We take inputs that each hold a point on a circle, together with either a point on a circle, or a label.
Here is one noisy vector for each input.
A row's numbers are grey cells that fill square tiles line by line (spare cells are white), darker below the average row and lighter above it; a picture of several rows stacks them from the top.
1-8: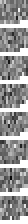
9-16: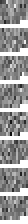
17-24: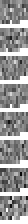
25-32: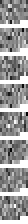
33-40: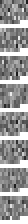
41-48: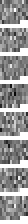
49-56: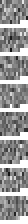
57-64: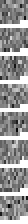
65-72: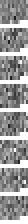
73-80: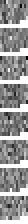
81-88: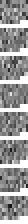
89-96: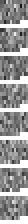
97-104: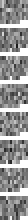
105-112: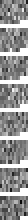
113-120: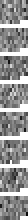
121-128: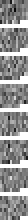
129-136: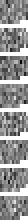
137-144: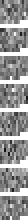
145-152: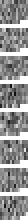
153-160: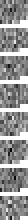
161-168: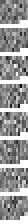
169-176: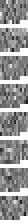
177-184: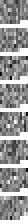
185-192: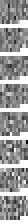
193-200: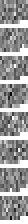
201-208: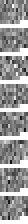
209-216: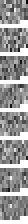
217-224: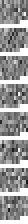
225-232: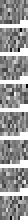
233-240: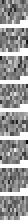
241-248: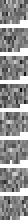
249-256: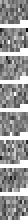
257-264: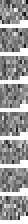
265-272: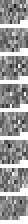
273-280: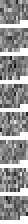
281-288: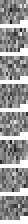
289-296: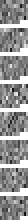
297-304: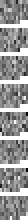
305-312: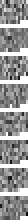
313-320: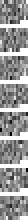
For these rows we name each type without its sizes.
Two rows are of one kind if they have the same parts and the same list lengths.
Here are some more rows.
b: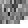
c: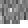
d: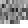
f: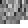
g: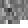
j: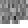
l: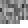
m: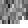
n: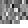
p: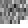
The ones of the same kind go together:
b, c, g, j, l
d, f, m, n, p

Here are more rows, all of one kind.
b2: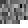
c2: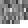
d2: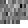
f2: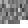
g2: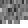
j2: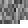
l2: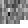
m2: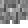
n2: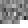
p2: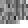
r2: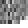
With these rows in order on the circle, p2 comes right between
c2 and l2.
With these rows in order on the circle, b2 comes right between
d2 and n2.
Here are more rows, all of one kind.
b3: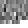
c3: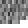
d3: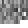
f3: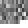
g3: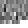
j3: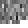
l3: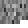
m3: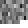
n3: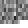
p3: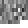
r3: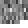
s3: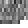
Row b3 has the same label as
g3 and j3.
